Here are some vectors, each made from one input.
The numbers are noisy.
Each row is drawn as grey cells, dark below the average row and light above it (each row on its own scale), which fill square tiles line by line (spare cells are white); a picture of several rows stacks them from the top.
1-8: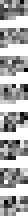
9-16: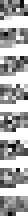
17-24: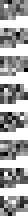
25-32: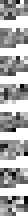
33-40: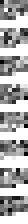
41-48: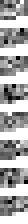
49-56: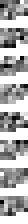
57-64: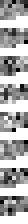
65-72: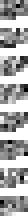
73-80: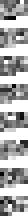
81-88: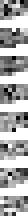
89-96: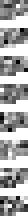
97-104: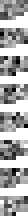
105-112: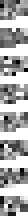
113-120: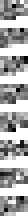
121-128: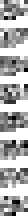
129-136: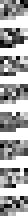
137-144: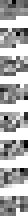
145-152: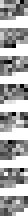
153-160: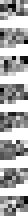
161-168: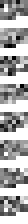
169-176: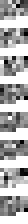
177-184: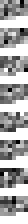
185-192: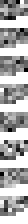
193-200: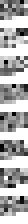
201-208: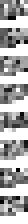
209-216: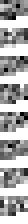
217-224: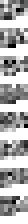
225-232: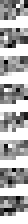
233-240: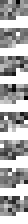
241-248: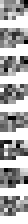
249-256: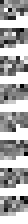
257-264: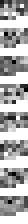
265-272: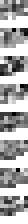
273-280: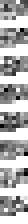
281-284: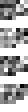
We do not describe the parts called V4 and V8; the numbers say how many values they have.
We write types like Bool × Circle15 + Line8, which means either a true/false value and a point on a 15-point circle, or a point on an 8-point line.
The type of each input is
(Bool × Bool × Bool × Bool + V8) × (Line5 + V4) + Label7.
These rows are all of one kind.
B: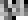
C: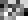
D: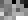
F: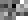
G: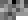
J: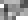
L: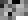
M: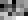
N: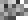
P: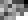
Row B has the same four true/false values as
D, G, L and M.
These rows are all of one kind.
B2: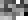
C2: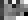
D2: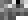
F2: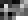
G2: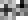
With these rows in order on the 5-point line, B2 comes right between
D2 and F2.
